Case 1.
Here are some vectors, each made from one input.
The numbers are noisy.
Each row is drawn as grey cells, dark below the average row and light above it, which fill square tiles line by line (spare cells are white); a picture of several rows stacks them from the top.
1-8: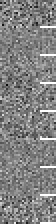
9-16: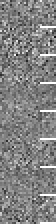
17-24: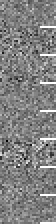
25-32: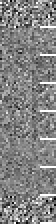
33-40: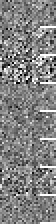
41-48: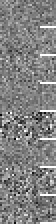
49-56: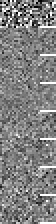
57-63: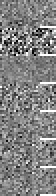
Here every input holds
a point on a 3-point line and a point on a 7-point line.
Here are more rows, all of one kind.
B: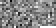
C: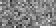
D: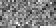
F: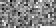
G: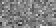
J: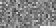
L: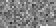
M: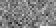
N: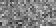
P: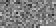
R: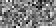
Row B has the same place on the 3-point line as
G and R.
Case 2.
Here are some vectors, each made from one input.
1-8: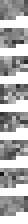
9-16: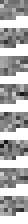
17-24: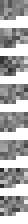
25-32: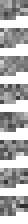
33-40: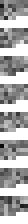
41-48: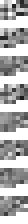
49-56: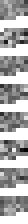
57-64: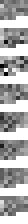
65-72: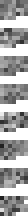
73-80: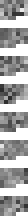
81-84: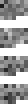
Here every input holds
either a fixed value, or three true/false values.
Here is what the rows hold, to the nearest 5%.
About 5% of them hold a fixed value. The rest hold three true/false values.
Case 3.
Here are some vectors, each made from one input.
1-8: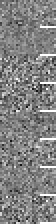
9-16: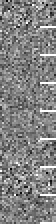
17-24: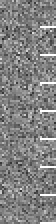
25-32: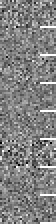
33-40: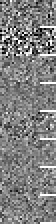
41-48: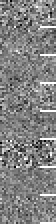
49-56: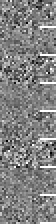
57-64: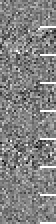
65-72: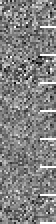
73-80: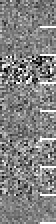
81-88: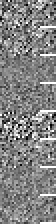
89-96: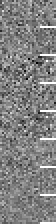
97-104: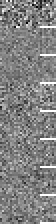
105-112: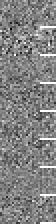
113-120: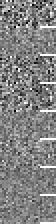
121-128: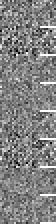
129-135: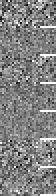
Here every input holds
a point on a 5-point line and a point on a 6-point line.
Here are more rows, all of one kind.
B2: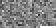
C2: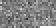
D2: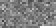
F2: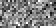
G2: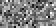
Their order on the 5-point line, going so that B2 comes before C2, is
F2, B2, C2, D2, G2.
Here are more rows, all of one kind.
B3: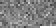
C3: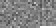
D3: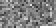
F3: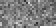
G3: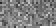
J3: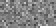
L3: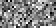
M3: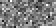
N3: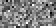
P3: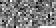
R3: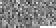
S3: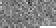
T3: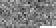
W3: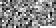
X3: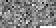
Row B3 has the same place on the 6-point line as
F3, G3, N3 and P3.
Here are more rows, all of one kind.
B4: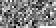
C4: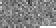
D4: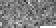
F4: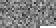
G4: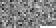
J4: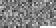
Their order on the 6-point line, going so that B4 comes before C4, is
G4, B4, C4, J4, D4, F4.
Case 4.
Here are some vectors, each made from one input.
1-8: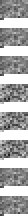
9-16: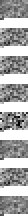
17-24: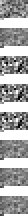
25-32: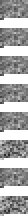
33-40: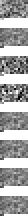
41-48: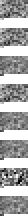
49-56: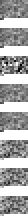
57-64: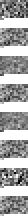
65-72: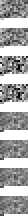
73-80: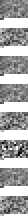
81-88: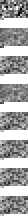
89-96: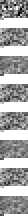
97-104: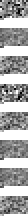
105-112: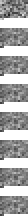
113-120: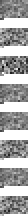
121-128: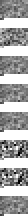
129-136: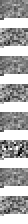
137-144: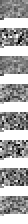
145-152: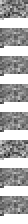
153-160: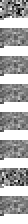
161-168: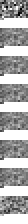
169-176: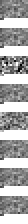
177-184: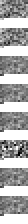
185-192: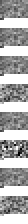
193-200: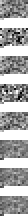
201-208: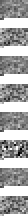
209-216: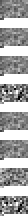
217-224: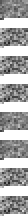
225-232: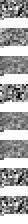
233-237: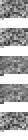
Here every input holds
a point on a 5-point line.
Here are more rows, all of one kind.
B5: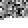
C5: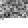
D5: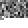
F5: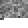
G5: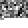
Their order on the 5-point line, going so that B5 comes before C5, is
B5, C5, F5, D5, G5.
